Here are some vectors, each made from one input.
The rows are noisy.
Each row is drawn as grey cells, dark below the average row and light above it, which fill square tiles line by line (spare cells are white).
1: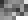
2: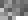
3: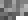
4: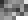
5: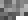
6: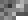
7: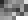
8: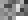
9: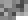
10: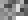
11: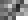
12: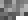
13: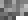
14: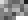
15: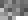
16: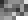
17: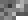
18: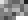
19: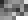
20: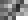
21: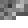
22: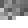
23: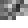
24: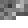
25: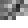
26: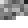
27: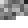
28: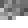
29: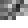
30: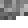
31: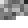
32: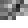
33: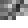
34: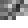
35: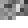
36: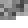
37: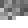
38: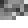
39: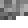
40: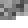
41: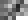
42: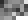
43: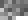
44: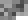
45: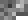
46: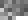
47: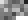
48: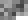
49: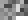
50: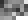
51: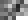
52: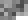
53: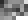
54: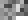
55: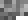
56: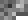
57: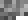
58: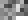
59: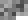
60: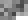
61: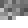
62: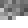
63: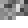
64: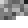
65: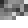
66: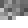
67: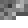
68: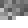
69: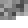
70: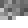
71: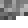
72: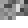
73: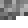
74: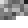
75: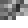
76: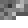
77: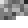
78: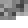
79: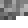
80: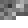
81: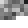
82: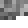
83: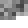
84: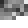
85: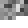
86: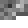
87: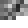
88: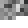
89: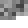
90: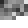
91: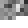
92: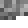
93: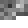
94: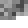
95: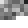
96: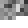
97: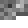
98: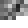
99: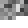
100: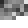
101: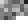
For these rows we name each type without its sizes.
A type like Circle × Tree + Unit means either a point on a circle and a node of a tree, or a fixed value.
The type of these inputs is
Bool × Bool × Bool.
